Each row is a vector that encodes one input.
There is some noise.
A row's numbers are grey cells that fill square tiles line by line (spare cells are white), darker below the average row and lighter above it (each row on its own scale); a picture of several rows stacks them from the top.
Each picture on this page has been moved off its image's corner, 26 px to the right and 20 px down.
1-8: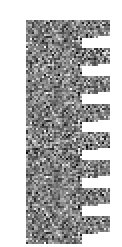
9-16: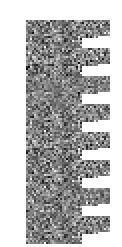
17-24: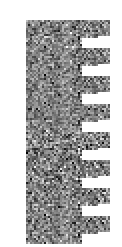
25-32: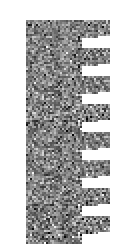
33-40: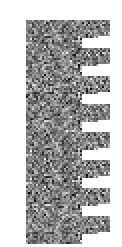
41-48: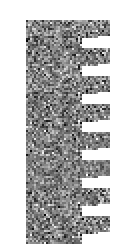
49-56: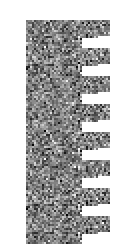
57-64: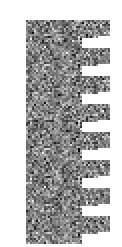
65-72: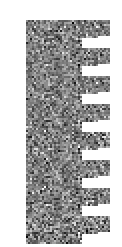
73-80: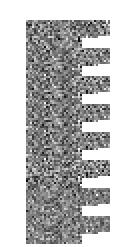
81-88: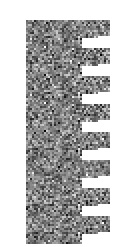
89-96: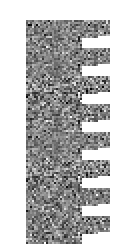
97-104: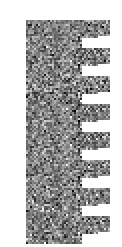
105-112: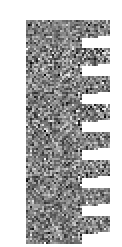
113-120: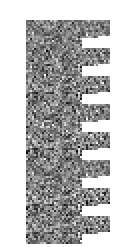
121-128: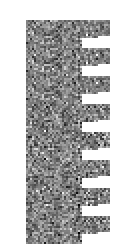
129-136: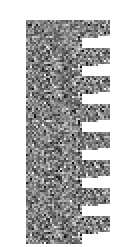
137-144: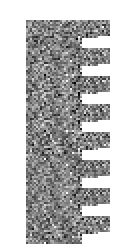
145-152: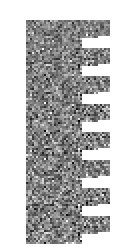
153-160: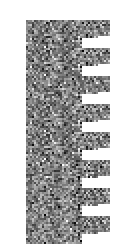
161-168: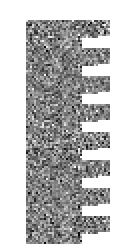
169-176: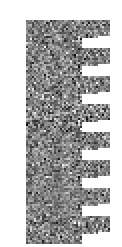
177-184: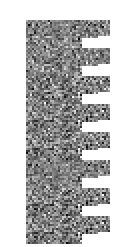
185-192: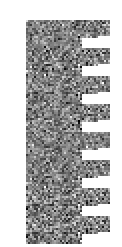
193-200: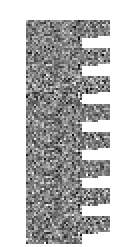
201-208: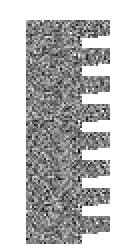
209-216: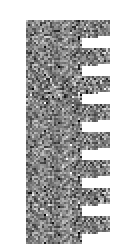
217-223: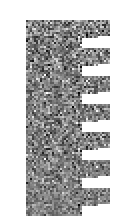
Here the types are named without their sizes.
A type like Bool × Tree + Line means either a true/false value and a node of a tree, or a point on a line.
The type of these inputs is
Bool × Bool × Bool + List(Line).
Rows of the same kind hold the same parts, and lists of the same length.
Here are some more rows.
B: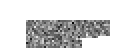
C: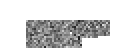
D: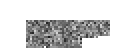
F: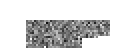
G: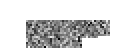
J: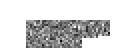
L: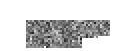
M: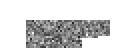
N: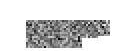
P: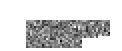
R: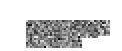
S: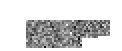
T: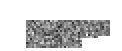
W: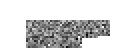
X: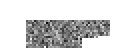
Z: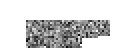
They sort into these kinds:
B, M, T
C, S
D, F, L, W, X, Z
G, N, R
J, P

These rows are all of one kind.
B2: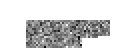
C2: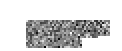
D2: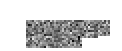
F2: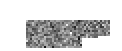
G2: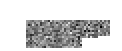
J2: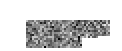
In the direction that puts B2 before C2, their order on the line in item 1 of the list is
D2, G2, B2, F2, J2, C2.
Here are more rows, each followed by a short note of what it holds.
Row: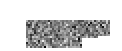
a list of two items
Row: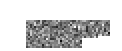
the empty list
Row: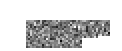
the empty list
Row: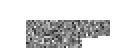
a list of one item
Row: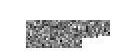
the empty list
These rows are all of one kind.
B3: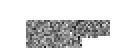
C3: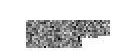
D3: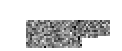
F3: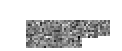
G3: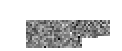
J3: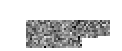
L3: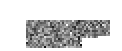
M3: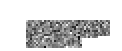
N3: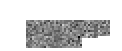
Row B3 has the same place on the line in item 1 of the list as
D3, J3 and L3.
